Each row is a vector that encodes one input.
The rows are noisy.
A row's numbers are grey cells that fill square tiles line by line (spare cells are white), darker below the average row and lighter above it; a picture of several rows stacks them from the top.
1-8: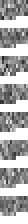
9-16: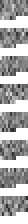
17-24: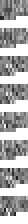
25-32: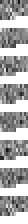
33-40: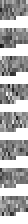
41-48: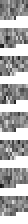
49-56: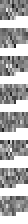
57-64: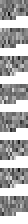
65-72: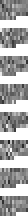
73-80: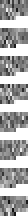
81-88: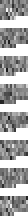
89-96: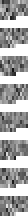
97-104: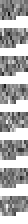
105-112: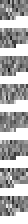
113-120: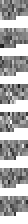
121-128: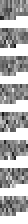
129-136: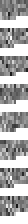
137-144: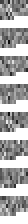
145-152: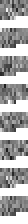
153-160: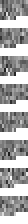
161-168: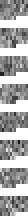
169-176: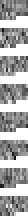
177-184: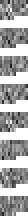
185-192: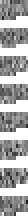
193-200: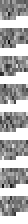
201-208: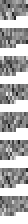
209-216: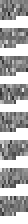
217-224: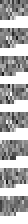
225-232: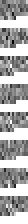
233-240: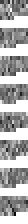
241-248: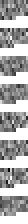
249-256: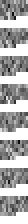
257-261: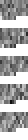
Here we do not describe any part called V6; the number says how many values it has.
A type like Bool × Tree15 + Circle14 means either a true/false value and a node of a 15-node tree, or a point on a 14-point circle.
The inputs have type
Bool × Line4 × List2(V6).
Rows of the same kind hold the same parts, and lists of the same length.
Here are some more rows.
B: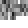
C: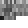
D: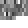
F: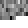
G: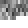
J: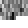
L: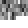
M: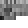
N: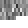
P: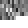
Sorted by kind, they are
B, D, G, J, L, N
C, F, M
P

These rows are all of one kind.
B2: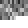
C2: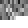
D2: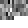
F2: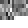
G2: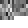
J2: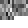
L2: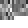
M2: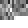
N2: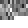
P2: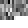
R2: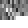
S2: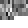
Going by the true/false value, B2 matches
C2 and R2.
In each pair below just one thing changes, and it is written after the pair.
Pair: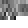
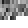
the true/false value
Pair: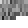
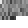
the place on the 4-point line
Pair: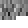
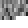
the true/false value
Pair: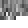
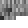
the value of V6 in item 1 of the list
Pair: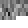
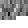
the place on the 4-point line
